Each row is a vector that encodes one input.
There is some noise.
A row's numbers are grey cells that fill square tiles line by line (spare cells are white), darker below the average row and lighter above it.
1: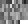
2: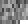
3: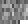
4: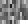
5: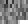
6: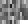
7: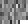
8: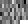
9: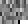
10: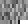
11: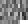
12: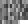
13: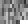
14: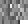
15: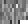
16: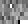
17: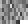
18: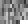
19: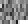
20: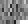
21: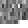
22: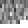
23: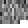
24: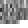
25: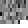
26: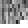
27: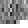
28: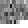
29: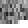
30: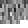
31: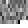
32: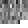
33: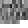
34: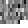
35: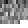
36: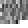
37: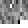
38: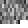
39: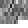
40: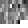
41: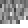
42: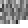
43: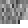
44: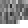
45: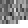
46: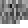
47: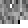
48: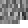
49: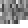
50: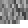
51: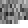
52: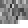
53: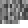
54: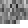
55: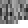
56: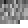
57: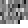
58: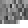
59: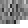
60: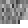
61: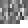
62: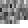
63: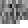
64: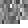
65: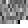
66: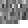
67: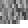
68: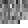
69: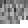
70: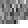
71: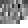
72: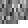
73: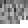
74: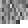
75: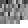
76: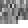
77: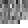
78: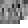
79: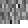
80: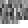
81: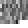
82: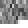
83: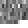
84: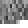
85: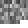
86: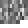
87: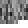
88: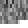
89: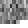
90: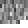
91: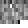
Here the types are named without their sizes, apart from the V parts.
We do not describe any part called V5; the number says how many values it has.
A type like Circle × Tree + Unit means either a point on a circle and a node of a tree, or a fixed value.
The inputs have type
Label × (Line + V5).
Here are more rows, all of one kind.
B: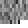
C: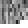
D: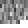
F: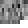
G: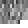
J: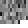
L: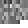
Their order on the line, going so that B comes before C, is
B, G, D, L, J, C, F.
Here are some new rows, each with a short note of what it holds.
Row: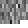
a label and a point on a line
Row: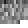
a label and a point on a line
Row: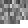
a label and a point on a line
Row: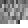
a label and a point on a line
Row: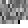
a label and a point on a line
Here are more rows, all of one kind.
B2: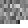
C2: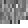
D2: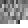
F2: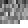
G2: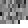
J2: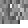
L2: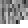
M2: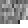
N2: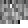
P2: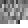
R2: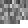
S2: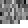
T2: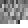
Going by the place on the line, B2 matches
D2, M2, P2 and T2.
